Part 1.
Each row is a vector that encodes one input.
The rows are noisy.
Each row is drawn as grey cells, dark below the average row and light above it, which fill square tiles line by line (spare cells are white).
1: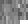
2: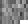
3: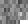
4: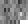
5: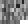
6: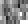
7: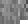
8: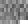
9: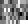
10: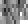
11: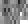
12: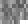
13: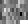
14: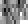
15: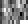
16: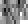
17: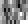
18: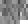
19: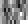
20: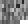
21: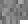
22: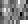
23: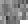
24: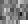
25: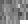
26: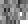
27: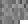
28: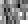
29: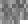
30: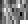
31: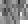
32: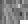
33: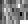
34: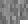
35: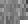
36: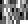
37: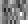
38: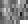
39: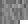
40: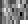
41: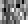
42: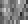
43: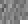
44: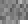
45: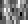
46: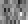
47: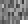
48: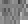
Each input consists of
a list of up to two points on a 6-point line.
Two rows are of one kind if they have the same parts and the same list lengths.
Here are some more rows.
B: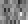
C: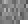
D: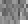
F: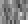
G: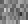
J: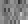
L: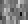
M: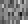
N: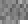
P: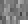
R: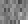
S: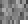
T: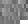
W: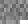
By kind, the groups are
B, D, J, R, S
C, F, G, L, N, P, T, W
M

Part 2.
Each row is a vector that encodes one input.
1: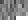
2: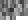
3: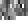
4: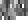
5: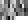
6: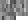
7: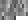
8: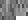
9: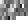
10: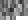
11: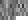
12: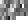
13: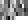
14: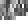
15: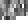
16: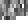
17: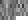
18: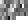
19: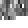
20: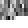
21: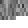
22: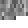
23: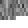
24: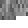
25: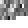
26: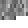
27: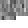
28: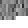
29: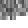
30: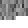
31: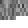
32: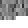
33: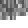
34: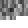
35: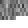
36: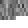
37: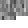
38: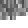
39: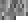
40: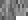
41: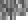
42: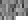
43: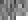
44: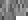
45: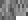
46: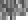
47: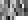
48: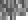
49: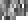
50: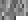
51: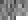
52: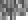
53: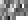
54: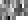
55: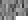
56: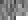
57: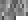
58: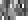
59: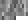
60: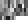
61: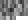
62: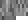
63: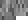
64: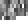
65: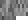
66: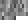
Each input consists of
a point on an 8-point line and a true/false value.
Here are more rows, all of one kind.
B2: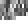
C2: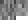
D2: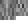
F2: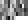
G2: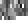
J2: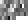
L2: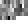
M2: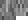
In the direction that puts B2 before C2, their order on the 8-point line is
G2, B2, C2, J2, L2, M2, D2, F2.
